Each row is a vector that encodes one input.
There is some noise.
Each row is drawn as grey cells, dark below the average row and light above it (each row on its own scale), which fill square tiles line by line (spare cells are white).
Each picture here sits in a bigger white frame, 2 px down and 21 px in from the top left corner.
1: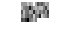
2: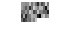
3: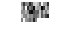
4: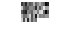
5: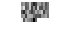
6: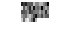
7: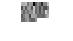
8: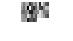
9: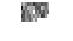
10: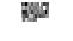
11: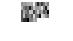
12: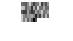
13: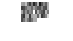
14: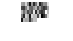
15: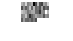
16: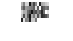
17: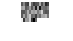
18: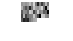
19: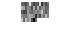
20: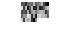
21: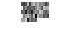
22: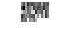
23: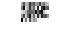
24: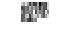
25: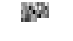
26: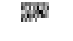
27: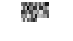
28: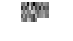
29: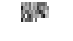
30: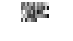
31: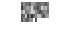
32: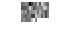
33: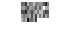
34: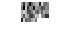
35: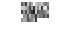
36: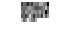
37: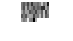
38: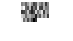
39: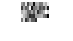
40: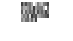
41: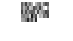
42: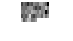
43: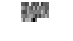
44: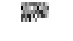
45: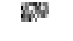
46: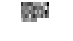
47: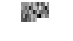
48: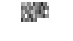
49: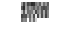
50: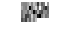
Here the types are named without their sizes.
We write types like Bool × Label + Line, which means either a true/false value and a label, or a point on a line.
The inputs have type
List(Line).
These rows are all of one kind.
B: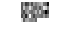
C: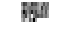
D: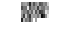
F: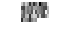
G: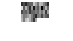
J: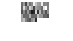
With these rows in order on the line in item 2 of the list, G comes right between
D and F.
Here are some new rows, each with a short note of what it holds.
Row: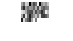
a list of two items
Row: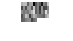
a list of one item
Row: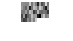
the empty list
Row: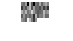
a list of one item
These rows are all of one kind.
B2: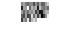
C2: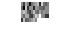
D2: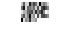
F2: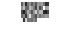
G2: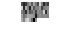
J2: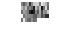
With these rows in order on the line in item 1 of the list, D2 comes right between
B2 and C2.
